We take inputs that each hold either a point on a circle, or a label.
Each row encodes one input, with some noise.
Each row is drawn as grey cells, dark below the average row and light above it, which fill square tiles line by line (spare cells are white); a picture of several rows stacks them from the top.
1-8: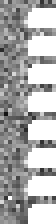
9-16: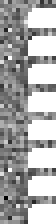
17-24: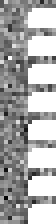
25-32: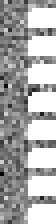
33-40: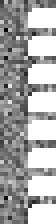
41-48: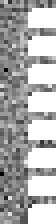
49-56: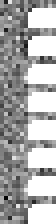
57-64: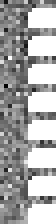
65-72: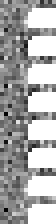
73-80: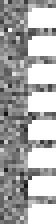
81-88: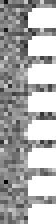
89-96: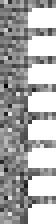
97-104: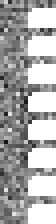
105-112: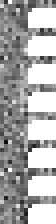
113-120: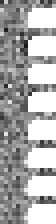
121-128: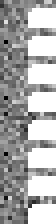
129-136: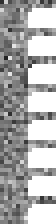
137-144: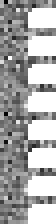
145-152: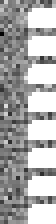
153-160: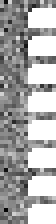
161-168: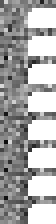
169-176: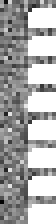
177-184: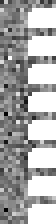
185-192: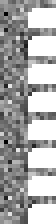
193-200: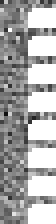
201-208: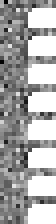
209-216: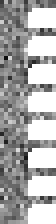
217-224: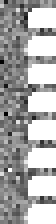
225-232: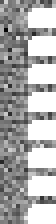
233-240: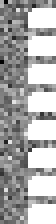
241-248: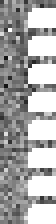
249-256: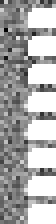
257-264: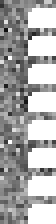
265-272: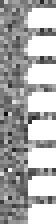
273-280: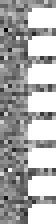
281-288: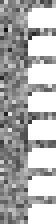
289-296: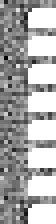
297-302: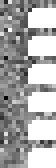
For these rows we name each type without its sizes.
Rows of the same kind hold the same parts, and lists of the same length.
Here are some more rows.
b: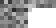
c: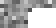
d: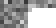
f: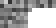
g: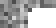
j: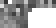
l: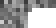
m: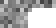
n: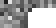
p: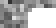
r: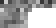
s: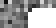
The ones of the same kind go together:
b, c, d, f, g, l, m, p, r
j, n, s

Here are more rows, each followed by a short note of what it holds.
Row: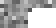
a point on a circle
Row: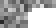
a point on a circle
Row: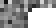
a label
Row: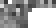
a label
